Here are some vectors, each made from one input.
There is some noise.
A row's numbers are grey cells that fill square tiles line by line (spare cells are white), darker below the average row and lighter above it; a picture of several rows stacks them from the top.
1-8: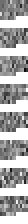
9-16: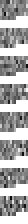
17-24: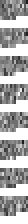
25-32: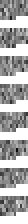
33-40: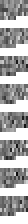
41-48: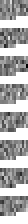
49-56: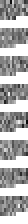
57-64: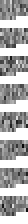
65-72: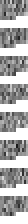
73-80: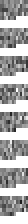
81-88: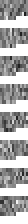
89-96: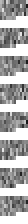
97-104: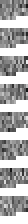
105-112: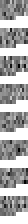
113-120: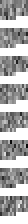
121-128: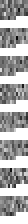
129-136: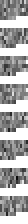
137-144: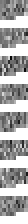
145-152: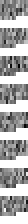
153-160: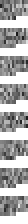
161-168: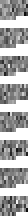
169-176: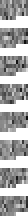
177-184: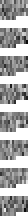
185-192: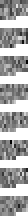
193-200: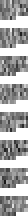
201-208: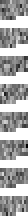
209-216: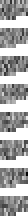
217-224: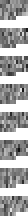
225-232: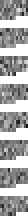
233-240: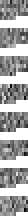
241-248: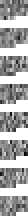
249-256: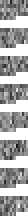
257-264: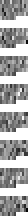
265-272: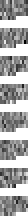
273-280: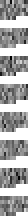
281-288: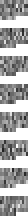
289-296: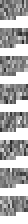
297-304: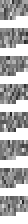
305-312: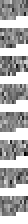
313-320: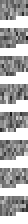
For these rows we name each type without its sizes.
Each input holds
a node of a tree and five true/false values.
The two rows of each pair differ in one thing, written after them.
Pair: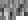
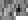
the node of the tree
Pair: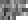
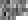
one of the five true/false values
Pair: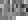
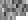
the node of the tree
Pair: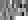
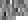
the node of the tree
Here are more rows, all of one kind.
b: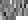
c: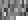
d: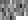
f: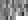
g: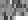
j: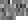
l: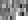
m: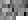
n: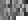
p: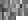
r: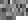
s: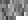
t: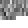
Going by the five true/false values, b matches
d, j and t.
